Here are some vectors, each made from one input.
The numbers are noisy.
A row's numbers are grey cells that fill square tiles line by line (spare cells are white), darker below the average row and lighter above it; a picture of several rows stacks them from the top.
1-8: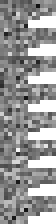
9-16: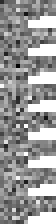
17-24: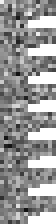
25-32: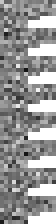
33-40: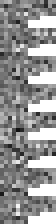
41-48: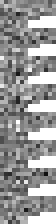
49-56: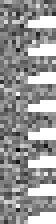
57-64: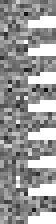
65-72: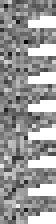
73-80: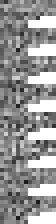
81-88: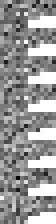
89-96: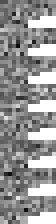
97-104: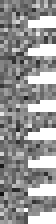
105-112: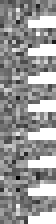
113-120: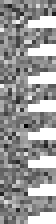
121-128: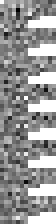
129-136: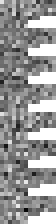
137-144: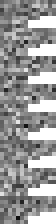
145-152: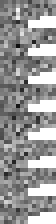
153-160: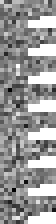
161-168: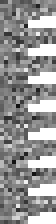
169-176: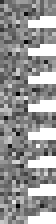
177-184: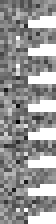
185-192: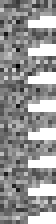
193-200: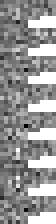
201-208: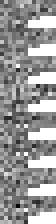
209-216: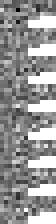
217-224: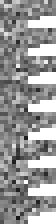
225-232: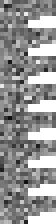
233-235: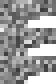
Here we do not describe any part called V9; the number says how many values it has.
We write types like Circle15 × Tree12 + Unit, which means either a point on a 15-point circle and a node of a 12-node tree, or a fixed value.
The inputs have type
(Bool × Bool × Bool + Label4) × (Tree11 + V9).
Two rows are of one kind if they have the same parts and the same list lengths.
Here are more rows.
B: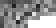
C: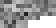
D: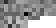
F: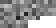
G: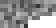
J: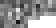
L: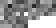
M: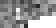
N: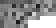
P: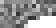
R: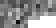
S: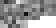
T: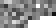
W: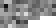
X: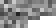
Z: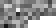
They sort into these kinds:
B, G, J, M, N, R
C, D, F, S, X, Z
L, W
P, T

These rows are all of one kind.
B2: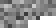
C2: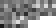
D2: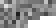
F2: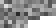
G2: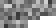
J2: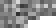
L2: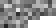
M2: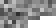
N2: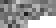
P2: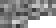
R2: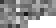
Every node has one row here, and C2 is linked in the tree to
D2.
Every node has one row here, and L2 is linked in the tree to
J2 and R2.
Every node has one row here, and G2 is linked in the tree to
B2.
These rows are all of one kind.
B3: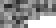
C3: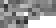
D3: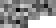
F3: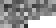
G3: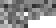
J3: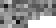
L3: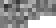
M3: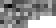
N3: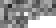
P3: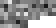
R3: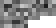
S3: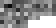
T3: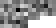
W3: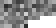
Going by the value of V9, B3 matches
F3, L3, R3 and W3.
